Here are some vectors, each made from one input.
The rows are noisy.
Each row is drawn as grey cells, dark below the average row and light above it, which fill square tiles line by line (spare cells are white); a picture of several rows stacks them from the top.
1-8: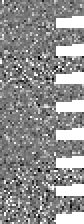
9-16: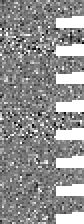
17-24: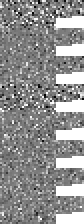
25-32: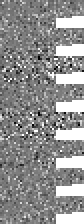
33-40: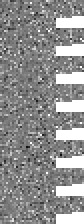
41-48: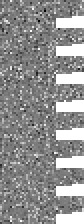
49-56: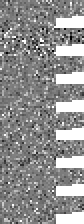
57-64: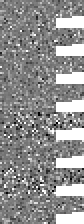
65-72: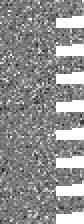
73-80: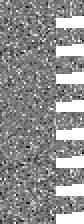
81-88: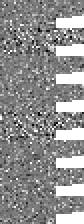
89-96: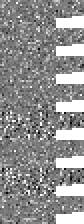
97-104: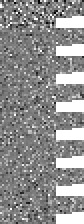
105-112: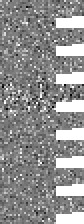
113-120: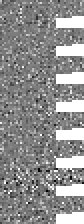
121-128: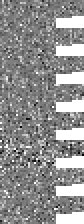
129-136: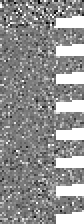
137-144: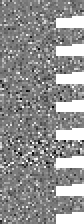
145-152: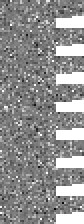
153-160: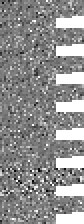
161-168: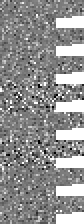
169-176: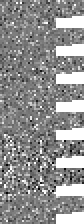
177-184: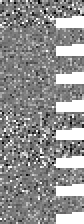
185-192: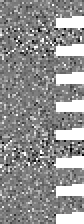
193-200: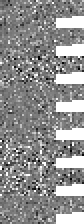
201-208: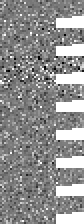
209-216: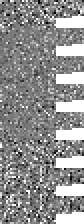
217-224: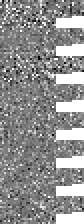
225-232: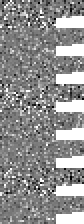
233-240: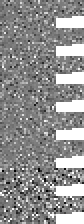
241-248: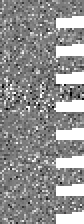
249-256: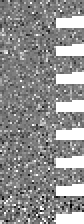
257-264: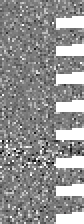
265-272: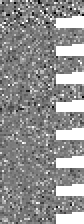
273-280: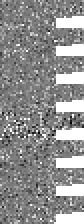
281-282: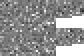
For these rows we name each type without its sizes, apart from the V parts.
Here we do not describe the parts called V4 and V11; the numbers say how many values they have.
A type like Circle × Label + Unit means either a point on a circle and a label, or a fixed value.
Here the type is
Bool × Bool × Bool × (Circle + V11) + Line × Line + V4.
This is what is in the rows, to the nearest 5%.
About 10% of them hold a point on each of two lines. About 80% of them hold three true/false values, together with either a point on a circle, or a value of V11. The rest hold a value of V4.
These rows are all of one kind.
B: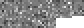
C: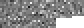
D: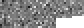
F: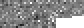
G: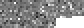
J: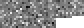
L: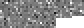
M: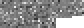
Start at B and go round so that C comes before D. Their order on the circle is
B, G, C, D, F, M, J, L.
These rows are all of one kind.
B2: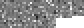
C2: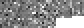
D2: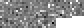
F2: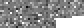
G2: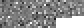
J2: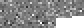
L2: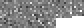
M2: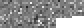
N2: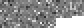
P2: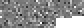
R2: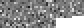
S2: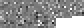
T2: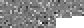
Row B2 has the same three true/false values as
L2, M2 and T2.
